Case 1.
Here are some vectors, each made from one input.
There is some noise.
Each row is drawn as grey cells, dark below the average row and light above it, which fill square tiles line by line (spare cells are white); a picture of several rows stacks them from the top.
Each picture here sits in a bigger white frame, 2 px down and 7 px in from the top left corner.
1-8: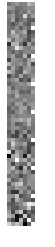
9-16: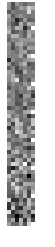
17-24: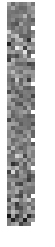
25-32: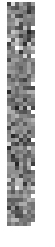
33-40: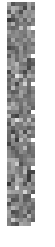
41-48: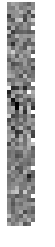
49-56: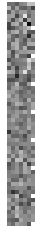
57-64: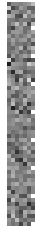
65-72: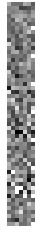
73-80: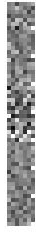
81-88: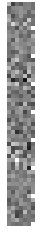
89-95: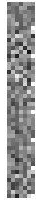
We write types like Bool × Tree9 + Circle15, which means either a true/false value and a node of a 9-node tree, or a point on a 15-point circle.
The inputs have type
Circle15.
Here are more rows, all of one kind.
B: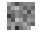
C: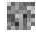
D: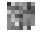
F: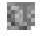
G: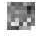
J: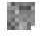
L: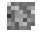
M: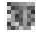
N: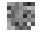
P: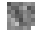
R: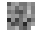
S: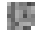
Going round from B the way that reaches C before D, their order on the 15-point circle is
B, C, R, F, L, J, S, M, G, P, D, N.
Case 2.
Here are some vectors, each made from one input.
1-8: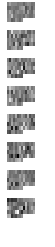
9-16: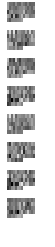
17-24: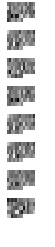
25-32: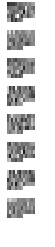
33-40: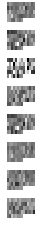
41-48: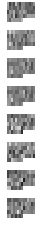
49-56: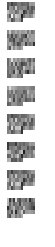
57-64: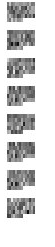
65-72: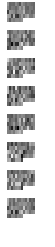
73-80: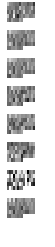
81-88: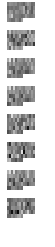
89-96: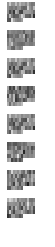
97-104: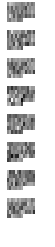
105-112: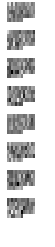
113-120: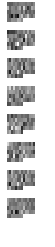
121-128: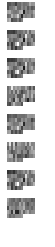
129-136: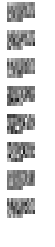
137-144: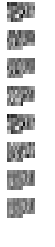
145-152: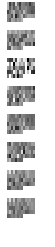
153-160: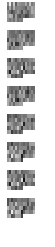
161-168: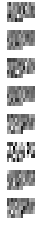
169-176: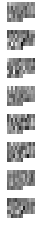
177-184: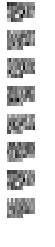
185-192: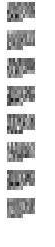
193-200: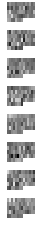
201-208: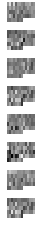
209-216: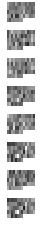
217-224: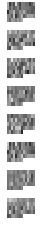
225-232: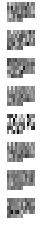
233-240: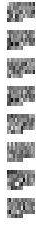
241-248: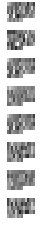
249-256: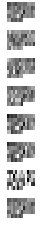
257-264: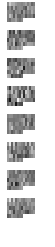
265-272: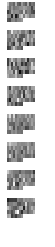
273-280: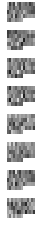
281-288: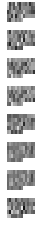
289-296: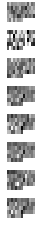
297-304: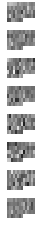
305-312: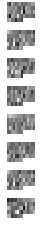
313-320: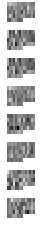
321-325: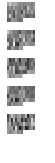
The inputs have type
Tree13 + Unit.
